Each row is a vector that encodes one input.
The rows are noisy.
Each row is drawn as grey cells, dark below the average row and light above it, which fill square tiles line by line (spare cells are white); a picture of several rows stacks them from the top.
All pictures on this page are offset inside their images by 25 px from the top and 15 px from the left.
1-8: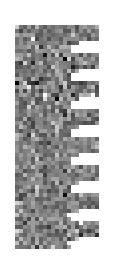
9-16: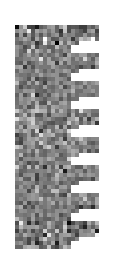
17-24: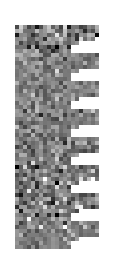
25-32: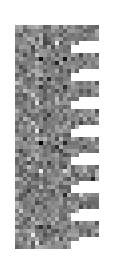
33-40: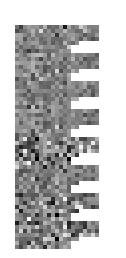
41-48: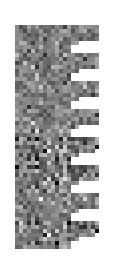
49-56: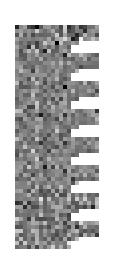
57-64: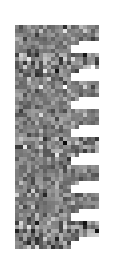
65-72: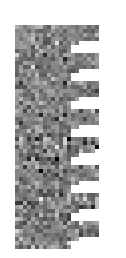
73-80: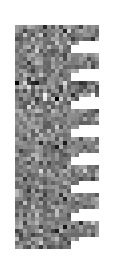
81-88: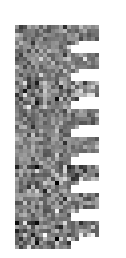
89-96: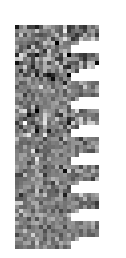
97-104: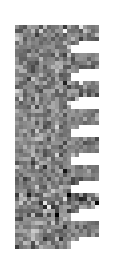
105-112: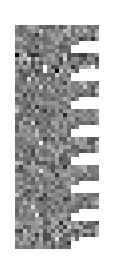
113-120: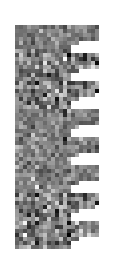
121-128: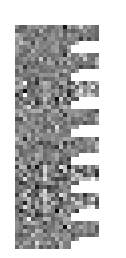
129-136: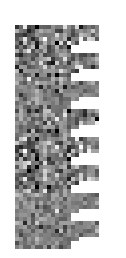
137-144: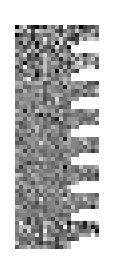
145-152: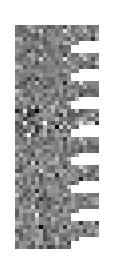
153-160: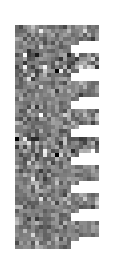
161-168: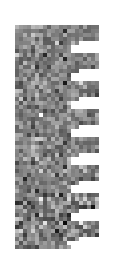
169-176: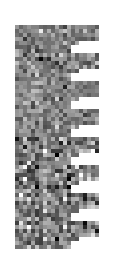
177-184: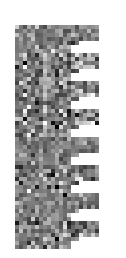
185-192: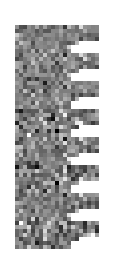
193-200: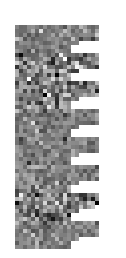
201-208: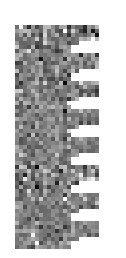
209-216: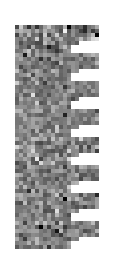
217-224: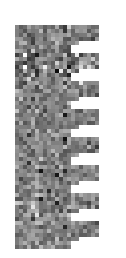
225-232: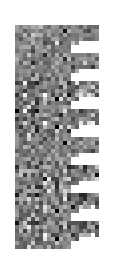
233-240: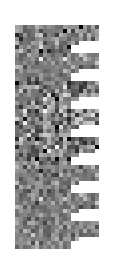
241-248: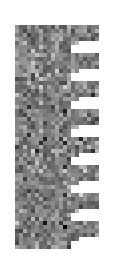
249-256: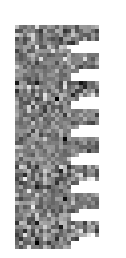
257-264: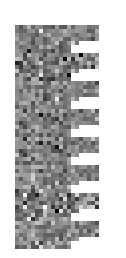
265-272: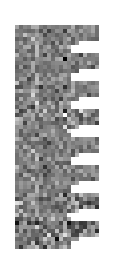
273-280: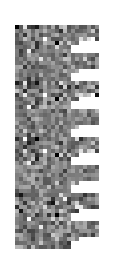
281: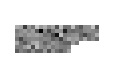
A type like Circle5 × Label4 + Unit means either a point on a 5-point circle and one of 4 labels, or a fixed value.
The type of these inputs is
(Line9 + Tree11) × Line11 + List2(Line7).
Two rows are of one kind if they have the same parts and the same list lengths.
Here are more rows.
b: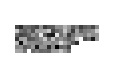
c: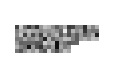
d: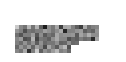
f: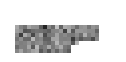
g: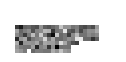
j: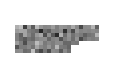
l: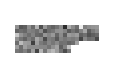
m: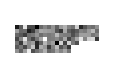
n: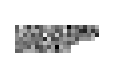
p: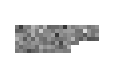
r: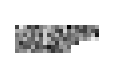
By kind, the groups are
b, g
c, n, r
d, f, j
l, p
m

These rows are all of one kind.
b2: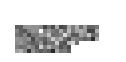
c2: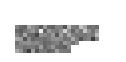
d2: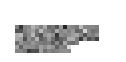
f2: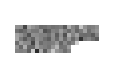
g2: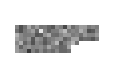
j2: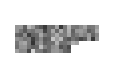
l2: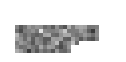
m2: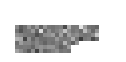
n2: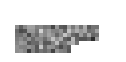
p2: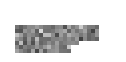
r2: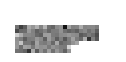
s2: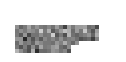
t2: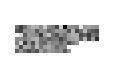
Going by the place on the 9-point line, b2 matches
g2, l2 and p2.
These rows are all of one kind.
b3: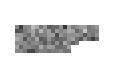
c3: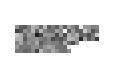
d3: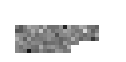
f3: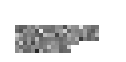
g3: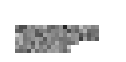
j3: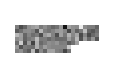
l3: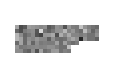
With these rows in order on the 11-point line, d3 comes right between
b3 and g3.
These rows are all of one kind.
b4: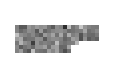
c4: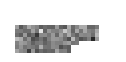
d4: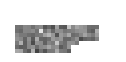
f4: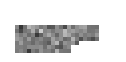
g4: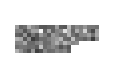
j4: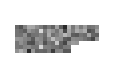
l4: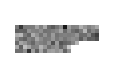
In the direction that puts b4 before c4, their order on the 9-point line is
l4, b4, j4, d4, f4, c4, g4.
